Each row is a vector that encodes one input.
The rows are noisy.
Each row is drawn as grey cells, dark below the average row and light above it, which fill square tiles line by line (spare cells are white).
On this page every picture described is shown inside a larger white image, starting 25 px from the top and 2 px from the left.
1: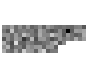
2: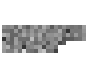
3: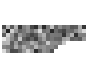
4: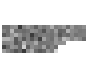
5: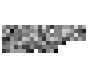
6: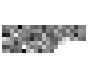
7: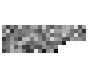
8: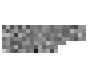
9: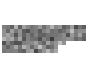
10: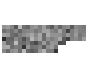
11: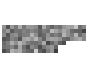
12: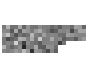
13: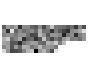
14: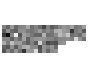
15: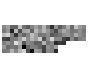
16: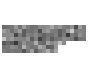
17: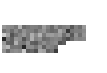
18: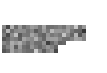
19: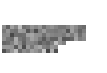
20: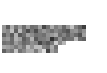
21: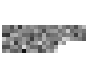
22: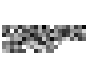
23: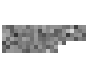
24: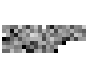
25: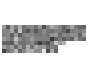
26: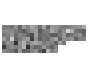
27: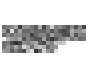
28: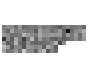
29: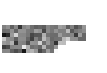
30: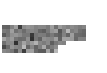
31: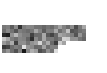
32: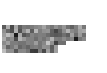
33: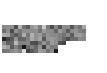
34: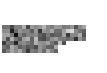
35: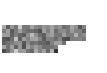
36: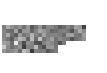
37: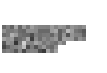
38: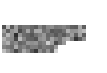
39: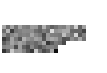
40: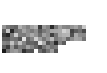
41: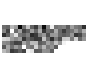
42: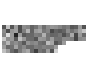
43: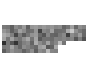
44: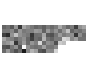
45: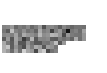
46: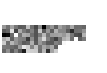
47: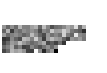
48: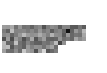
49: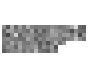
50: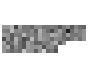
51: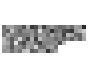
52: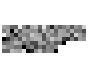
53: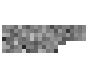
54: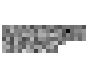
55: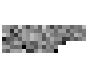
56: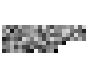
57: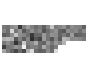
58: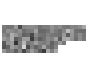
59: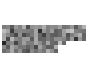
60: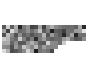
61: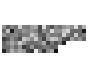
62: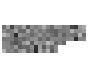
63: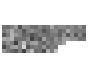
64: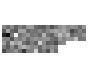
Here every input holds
a point on a 5-point line and a true/false value.
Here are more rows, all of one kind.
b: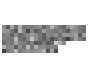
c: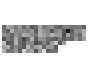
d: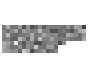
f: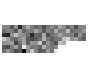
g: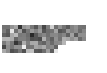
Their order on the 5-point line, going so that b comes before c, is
f, g, b, c, d.
